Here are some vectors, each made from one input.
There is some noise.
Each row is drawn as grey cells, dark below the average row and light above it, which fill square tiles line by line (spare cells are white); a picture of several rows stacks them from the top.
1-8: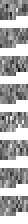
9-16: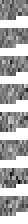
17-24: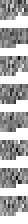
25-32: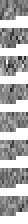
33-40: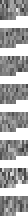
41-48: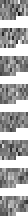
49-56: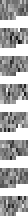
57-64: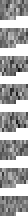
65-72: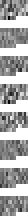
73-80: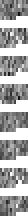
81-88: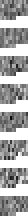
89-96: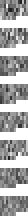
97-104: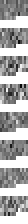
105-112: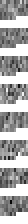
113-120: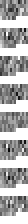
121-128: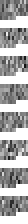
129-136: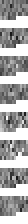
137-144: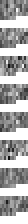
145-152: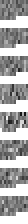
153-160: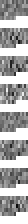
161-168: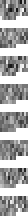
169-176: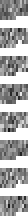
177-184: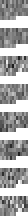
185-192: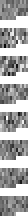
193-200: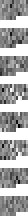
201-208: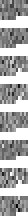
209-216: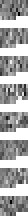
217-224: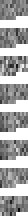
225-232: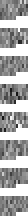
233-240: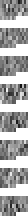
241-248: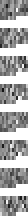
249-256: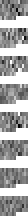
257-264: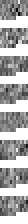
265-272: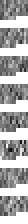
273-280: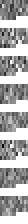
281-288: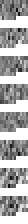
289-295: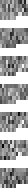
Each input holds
a point on a 5-point line, together with either a point on a 5-point line, or a point on a 15-point line.
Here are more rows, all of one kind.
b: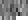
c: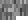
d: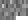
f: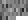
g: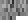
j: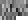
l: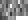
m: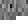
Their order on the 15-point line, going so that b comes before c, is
l, b, d, m, f, g, j, c.
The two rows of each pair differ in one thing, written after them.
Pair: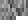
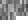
the place on the 5-point line
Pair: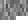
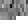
the place on the 5-point line
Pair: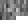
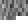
the place on the 5-point line
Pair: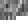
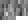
the place on the 15-point line
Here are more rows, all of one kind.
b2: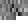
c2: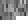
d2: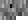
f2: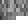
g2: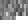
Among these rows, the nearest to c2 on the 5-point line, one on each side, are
f2 and g2.
